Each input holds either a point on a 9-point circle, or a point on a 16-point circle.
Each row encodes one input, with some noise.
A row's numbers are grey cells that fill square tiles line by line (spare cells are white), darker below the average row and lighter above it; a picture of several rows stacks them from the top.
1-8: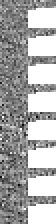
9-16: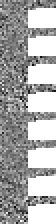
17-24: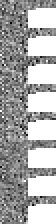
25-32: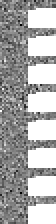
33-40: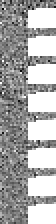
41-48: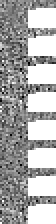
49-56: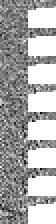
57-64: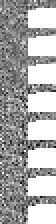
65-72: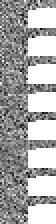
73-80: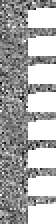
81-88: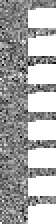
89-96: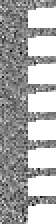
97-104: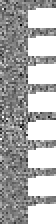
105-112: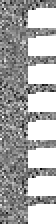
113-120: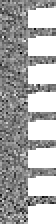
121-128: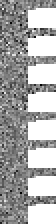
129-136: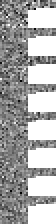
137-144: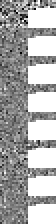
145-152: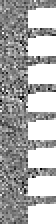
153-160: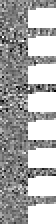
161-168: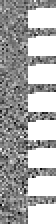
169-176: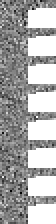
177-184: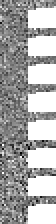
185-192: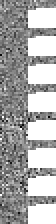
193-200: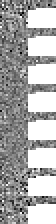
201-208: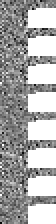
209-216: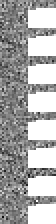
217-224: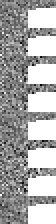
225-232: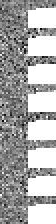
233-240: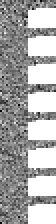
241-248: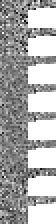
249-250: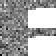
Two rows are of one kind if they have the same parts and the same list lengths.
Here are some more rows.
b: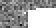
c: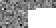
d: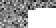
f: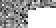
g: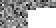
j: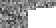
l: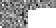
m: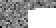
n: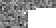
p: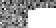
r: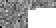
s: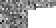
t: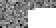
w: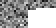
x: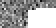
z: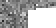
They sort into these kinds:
b, c, j, m, n, r, s, t, z
d, f, g, l, p, w, x

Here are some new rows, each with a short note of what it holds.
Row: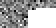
a point on a 9-point circle
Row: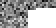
a point on a 9-point circle
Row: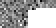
a point on a 9-point circle
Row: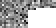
a point on a 9-point circle
